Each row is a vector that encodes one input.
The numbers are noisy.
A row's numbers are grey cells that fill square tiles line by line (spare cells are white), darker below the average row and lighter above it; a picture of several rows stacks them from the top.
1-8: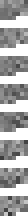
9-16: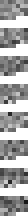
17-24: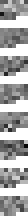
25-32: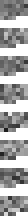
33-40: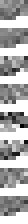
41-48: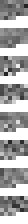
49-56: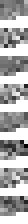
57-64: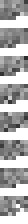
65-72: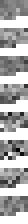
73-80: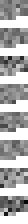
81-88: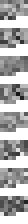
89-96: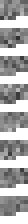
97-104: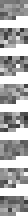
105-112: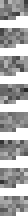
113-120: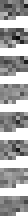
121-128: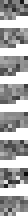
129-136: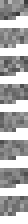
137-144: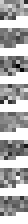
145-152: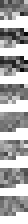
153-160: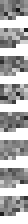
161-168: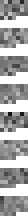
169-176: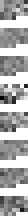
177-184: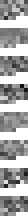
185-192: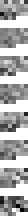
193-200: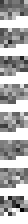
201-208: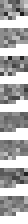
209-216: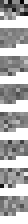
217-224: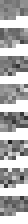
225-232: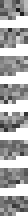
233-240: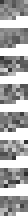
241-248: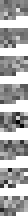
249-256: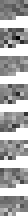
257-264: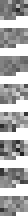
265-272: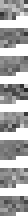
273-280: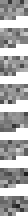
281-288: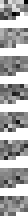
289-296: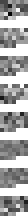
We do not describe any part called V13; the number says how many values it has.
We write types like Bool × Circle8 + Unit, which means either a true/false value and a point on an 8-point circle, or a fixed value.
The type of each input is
Circle8 × V13 + Label8.
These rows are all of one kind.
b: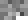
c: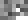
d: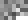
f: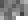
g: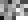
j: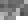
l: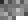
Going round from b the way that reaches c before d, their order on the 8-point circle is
b, g, l, f, c, j, d.
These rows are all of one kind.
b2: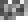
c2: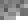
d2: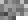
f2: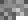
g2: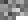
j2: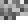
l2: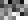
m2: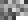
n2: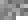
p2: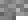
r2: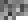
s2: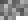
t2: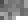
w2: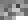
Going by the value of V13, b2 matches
c2, t2 and w2.
